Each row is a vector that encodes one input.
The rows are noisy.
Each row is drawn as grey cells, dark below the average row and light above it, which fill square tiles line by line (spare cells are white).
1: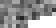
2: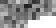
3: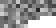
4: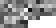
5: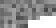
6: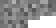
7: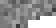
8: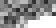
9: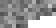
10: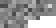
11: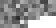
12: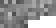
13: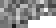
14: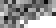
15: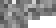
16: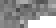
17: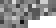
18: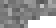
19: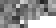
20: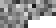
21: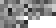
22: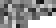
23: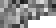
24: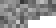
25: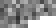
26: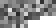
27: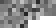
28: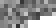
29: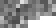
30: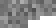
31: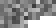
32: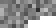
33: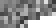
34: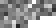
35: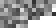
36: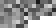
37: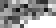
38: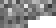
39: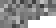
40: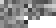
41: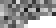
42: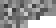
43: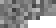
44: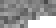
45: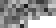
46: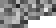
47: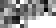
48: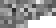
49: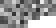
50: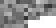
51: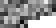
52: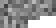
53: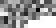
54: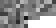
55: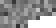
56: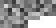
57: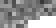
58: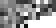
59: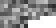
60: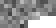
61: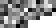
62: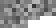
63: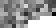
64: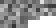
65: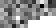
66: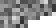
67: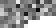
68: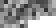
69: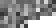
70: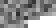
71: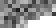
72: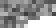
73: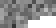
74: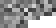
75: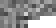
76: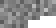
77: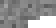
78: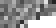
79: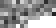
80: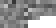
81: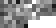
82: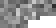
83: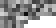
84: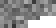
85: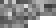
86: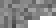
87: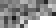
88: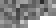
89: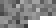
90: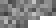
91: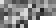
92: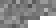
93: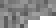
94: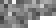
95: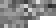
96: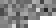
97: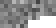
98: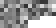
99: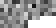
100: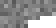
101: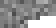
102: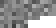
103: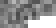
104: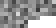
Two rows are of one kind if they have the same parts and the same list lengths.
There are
3 kinds of row.
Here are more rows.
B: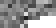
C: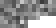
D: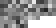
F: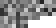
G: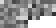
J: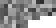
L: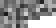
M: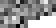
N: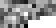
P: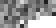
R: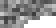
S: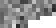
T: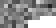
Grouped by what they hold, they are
B, C, D, L, M, P, T
F, J, R, S
G, N

